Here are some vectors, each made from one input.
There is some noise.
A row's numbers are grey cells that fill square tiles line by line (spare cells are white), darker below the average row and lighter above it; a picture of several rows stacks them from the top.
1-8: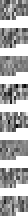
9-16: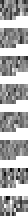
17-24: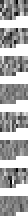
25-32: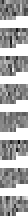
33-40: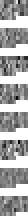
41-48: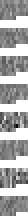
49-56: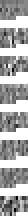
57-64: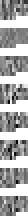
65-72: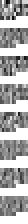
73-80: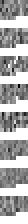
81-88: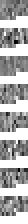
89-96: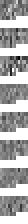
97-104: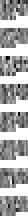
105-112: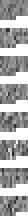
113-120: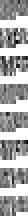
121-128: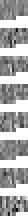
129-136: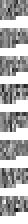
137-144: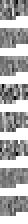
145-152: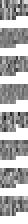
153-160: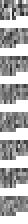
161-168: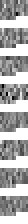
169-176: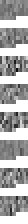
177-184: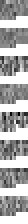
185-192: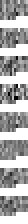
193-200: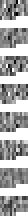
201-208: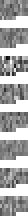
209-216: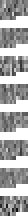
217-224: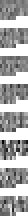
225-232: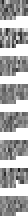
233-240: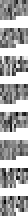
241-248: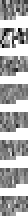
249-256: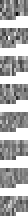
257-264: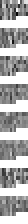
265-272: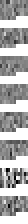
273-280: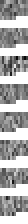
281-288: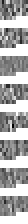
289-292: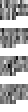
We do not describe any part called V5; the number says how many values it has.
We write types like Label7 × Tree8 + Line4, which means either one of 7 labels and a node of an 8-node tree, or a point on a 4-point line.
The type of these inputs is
Bool × Line4 × List2(V5) + Line10.
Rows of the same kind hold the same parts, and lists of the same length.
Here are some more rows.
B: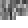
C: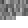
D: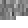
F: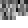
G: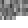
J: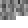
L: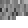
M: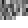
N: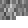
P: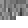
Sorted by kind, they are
B, D, P
C
F, L, N
G, J, M

